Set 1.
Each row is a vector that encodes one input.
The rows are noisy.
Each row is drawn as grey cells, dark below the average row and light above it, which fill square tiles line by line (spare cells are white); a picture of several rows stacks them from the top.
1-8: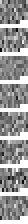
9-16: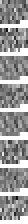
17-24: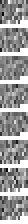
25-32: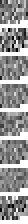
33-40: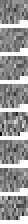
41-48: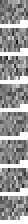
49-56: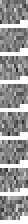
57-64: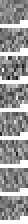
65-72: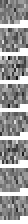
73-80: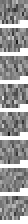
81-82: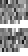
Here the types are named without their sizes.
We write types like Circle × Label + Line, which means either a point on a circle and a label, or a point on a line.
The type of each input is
Line.
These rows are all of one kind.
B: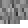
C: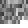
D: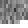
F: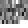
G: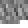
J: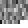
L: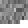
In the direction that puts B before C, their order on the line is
J, L, B, G, D, F, C.
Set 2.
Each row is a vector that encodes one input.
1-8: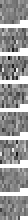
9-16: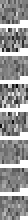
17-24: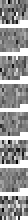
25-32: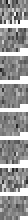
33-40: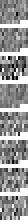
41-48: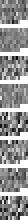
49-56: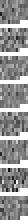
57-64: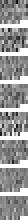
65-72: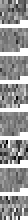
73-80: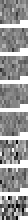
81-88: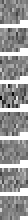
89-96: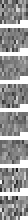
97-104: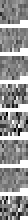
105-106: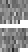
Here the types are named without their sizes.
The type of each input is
Circle + Unit.
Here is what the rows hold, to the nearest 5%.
About 95% of them hold a point on a circle. The rest hold a fixed value.
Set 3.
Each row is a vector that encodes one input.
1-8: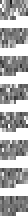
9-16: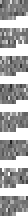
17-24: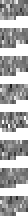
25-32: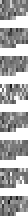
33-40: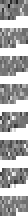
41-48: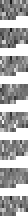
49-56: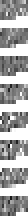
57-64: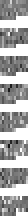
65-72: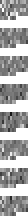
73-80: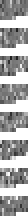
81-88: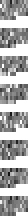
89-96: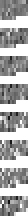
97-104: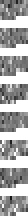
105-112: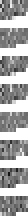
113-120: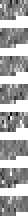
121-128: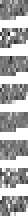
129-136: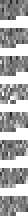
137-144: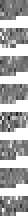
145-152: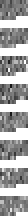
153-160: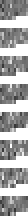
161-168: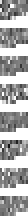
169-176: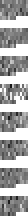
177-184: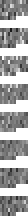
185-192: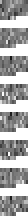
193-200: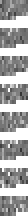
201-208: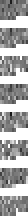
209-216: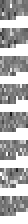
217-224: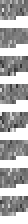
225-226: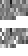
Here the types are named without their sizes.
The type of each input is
Line.
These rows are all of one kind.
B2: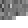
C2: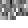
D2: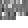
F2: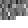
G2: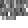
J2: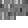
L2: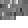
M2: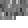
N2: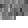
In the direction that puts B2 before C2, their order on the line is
N2, J2, L2, D2, M2, B2, C2, F2, G2.
